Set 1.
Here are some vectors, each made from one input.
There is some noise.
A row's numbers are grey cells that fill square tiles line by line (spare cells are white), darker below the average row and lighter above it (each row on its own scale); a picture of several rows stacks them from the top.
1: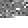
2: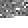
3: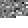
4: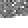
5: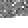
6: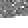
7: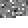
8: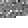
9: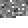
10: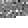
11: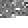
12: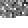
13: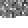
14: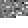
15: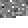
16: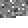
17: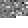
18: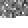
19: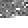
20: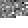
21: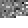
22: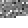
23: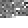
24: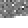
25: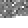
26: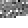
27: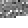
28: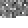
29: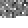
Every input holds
one of 6 labels.
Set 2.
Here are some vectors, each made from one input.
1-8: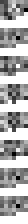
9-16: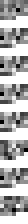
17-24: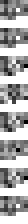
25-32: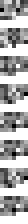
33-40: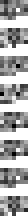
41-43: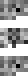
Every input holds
a point on a 6-point line.
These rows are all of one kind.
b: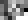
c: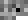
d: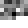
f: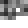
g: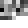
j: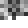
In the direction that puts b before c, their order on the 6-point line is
b, f, d, j, c, g.
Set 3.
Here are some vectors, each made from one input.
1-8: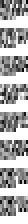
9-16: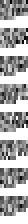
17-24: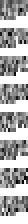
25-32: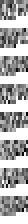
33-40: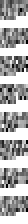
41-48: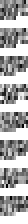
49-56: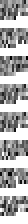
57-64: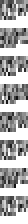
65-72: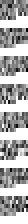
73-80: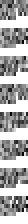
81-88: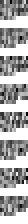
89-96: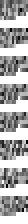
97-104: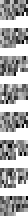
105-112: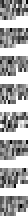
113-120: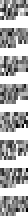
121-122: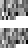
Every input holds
a point on a 19-point line.
